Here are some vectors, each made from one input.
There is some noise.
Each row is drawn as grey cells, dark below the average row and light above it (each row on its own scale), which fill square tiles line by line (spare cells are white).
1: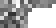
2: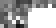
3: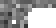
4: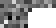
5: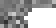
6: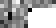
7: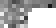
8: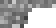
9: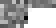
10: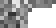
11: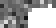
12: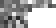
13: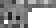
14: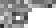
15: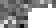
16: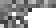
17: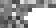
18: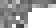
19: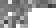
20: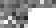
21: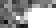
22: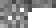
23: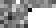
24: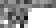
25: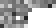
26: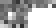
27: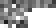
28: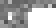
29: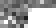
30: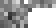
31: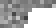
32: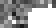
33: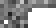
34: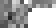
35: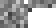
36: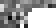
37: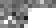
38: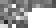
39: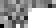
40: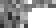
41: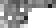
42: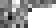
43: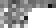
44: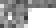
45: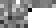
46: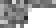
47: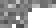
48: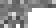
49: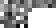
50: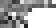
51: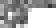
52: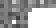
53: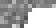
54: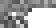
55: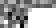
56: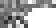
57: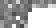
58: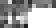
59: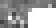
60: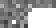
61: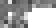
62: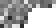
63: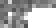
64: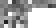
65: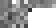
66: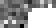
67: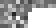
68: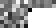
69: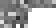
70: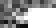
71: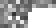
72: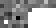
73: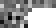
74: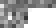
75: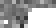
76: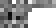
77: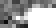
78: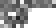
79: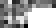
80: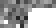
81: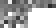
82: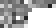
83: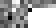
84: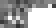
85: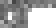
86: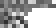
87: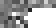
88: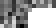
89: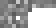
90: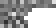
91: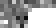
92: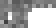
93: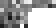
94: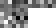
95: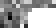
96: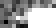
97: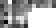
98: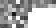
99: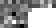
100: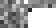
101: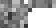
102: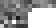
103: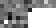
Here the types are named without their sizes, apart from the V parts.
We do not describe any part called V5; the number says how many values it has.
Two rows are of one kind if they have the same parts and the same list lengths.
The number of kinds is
2.
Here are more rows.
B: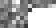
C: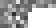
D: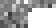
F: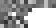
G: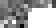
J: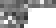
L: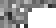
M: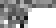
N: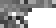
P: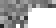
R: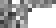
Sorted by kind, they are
B, D, F, L, N, R
C, G, J, M, P

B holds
a point on each of two lines and a value of V5.
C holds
three true/false values and a value of V5.
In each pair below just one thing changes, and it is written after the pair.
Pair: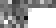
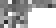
the value of V5
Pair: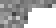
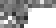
the value of V5
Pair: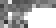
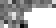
one of the three true/false values
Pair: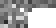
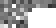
one of the three true/false values
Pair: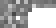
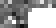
the value of V5
